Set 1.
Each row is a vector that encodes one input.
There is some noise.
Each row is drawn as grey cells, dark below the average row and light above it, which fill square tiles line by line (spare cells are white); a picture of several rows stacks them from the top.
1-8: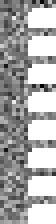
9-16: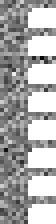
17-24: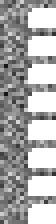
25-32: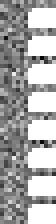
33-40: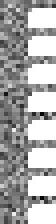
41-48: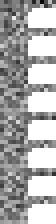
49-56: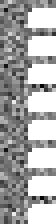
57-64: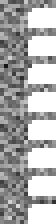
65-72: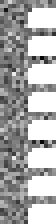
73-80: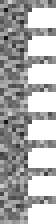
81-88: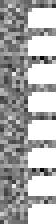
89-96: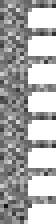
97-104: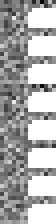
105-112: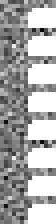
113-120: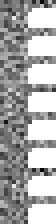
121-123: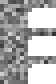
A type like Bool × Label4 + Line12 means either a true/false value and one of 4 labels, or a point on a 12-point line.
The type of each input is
Label6.
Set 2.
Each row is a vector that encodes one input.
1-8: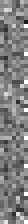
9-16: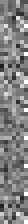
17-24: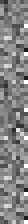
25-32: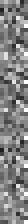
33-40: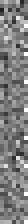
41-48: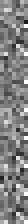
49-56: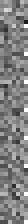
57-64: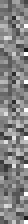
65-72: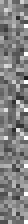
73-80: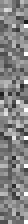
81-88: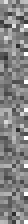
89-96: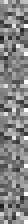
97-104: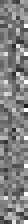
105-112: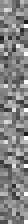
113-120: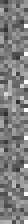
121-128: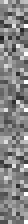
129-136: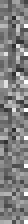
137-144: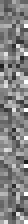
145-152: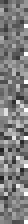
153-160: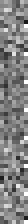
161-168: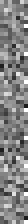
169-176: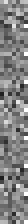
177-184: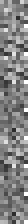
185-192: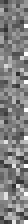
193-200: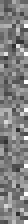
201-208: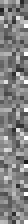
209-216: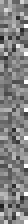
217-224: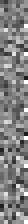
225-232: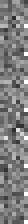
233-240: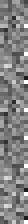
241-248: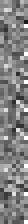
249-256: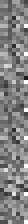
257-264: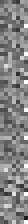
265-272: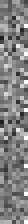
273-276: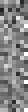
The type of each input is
Line10.
